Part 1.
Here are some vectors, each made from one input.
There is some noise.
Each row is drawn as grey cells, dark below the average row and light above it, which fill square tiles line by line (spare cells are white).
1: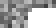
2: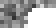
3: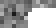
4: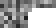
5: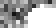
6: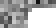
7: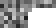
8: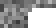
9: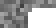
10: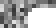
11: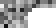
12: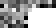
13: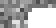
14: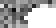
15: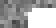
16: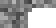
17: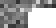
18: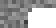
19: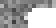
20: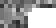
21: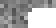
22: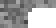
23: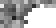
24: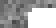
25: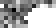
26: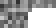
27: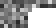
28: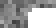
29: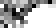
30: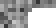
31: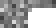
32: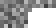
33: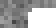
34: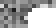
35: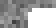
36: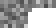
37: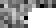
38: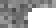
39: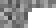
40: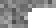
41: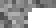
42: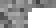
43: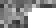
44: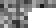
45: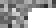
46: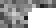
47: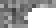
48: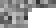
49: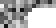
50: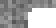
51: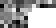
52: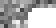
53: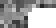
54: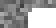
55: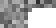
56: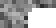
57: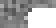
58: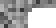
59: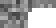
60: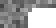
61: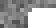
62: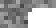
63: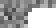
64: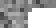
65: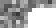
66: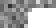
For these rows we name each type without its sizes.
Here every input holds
a label, together with either a fixed value, or a node of a tree.
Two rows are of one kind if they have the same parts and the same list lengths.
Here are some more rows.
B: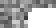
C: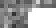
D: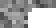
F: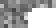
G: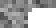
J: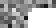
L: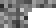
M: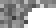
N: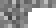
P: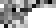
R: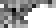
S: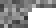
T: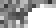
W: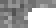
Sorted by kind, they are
B, D, G, J, P
C, F, L, M, N, R, S, T, W

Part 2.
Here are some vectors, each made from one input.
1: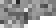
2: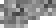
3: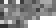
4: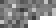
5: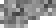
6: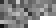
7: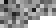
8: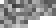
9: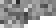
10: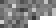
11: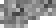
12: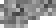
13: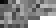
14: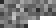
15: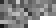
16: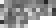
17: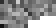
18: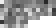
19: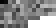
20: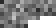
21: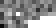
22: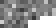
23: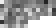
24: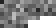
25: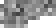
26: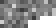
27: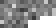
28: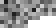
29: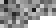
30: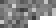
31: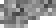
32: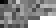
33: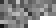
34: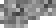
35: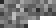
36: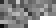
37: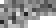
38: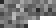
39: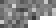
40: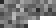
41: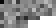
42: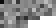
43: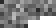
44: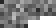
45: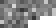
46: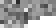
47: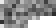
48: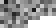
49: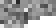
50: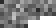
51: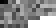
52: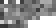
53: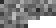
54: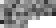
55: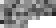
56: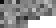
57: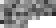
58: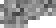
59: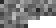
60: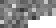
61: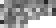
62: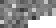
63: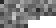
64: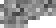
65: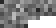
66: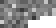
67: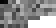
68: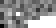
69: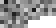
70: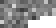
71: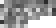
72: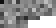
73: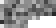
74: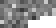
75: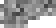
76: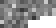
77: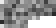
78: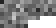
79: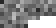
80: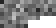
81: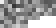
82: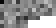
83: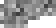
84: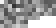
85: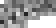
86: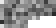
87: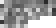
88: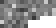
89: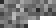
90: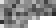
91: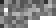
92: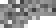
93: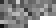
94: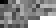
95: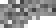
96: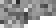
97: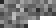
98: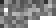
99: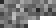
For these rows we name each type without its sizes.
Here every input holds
a label and a true/false value.
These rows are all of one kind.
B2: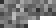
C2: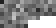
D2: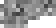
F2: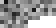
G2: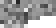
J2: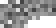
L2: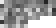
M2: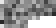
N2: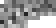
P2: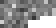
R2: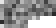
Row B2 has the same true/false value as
C2 and P2.
